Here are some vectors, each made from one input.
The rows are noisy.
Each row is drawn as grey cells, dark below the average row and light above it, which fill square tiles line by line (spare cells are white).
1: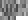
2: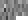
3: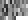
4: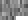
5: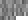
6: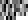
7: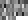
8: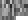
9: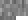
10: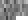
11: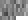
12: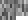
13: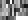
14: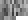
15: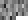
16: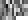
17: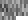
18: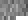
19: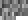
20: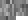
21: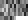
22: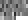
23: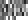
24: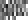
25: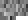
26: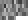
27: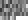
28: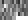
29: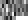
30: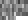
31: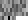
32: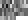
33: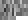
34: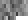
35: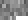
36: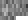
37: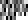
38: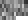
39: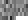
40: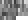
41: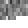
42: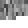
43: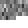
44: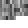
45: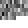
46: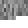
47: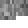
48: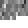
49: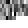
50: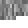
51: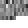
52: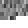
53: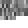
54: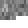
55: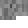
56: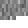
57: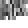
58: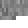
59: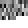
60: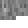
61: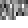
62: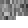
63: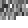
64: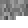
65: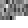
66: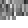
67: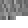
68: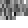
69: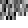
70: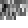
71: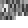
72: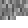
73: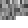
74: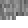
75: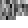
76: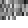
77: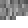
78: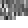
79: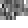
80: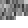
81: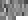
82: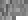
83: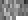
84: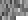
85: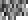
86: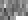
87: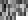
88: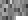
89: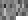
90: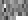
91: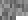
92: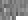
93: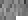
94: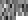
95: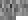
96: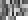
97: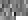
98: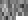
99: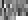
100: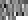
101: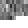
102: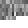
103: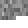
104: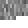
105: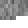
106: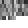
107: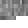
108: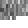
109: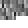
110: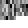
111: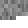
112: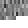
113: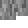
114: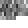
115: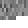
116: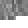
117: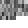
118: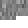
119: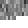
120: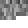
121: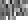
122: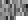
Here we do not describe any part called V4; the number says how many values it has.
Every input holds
a list of up to three items, each a true/false value and a value of V4.
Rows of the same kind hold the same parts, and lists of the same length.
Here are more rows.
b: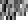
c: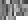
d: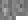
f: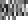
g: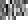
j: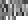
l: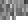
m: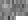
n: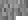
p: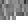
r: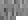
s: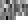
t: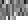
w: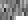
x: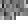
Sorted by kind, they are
b
c, d, f, g, j, l, n, p, r, s
m, t, w
x

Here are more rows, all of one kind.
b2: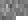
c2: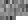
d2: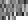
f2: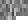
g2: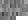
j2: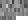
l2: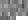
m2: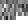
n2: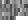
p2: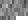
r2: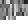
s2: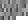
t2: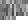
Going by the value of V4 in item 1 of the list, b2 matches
d2 and g2.
